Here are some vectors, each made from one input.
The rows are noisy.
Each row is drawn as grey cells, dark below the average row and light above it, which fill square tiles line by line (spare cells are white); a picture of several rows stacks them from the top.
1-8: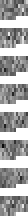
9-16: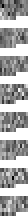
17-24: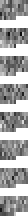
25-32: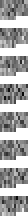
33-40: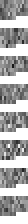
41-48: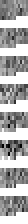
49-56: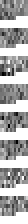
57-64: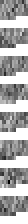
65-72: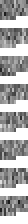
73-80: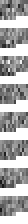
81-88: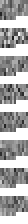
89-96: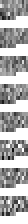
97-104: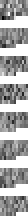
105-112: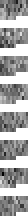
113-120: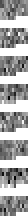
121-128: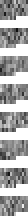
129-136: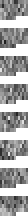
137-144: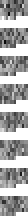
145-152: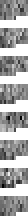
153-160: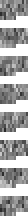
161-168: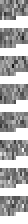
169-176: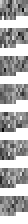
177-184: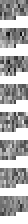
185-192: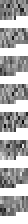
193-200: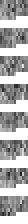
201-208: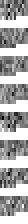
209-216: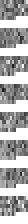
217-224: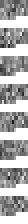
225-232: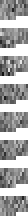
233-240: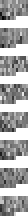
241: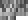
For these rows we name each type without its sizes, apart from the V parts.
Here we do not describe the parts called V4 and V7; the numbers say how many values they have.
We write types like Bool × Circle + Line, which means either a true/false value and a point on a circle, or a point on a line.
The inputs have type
(Bool × Bool × Bool + V7) × V4 + List(Line).
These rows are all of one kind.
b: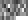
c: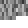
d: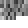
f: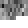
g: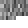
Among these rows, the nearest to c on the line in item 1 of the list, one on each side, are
d and g.
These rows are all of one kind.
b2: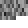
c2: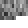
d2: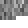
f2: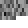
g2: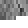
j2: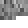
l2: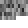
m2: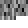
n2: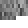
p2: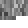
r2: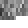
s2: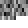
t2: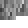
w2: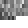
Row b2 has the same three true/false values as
c2, f2, l2 and n2.
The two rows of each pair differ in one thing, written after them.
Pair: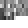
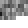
the value of V7
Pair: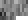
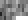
the value of V4
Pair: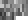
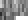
the value of V4
